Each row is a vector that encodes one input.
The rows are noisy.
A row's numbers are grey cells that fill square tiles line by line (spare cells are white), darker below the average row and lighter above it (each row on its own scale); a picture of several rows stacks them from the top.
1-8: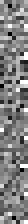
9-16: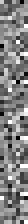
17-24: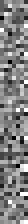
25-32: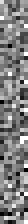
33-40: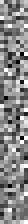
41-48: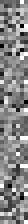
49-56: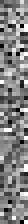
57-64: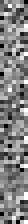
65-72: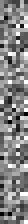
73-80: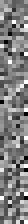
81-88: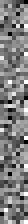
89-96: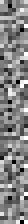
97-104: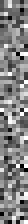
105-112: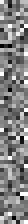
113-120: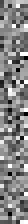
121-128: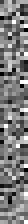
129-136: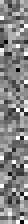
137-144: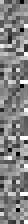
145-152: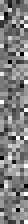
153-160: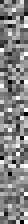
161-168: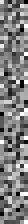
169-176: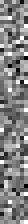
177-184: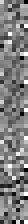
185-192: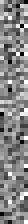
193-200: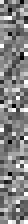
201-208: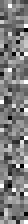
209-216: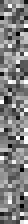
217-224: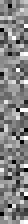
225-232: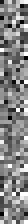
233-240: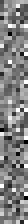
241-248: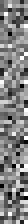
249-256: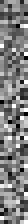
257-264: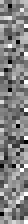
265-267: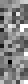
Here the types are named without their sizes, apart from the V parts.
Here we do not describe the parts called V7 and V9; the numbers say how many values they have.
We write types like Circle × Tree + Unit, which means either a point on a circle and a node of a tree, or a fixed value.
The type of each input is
Bool × Bool × Bool × Bool × (Label × V9 + V7).
